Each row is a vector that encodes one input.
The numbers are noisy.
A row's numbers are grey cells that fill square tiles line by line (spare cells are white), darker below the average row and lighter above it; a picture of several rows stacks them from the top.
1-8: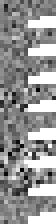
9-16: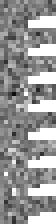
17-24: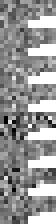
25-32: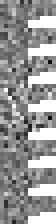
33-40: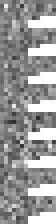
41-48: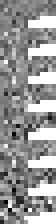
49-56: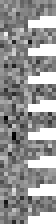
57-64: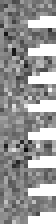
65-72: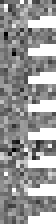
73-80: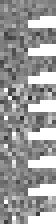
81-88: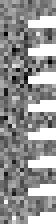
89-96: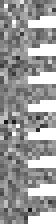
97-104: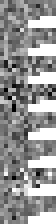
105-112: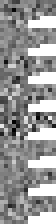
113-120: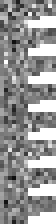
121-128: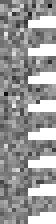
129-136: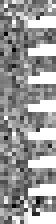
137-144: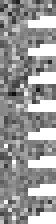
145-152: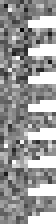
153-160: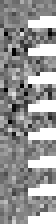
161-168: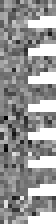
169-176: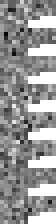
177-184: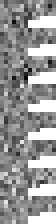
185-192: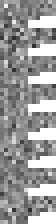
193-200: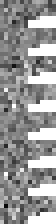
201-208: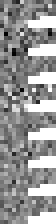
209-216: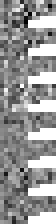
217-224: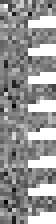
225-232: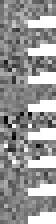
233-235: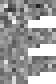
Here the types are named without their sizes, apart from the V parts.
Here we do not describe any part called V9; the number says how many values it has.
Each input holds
a list of items, each a true/false value and a value of V9.
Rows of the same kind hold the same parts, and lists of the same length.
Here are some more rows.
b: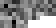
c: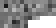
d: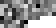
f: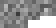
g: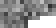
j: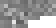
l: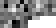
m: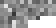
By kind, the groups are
b
c, j, l, m
d
f, g

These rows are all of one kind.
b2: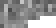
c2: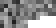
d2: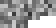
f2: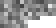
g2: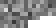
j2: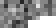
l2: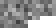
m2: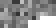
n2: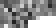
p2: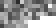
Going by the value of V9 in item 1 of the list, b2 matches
f2 and l2.
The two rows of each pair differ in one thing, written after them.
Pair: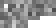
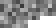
the true/false value in item 1 of the list
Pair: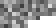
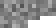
the value of V9 in item 1 of the list
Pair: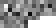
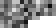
the value of V9 in item 1 of the list
